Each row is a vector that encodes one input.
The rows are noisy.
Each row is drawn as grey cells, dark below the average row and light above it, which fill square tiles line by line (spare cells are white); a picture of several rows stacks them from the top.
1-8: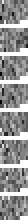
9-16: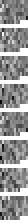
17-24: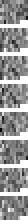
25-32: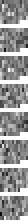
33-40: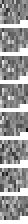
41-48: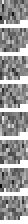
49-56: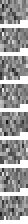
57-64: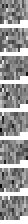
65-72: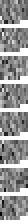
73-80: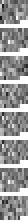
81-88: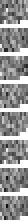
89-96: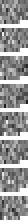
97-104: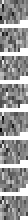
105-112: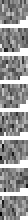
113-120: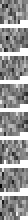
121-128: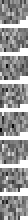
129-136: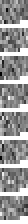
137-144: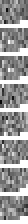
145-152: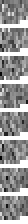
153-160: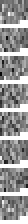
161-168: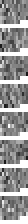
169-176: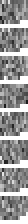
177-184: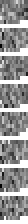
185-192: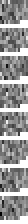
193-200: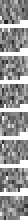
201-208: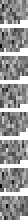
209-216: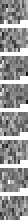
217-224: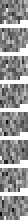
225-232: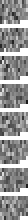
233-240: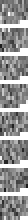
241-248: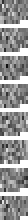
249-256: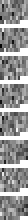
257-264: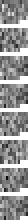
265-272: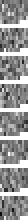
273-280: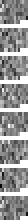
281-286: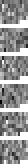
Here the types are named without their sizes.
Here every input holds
either a point on a circle and a true/false value, or a point on a line.
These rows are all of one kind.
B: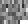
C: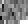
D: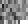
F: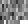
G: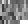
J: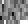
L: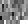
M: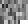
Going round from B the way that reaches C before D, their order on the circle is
B, F, L, J, C, D, M, G.
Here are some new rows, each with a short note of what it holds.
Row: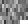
a point on a line
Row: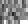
a point on a circle and a true/false value
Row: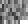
a point on a circle and a true/false value
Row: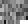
a point on a line
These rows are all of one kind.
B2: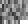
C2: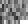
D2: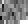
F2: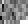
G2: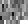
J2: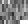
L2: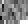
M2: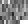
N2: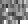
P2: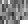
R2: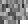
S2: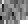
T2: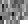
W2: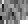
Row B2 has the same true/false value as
C2, N2 and R2.
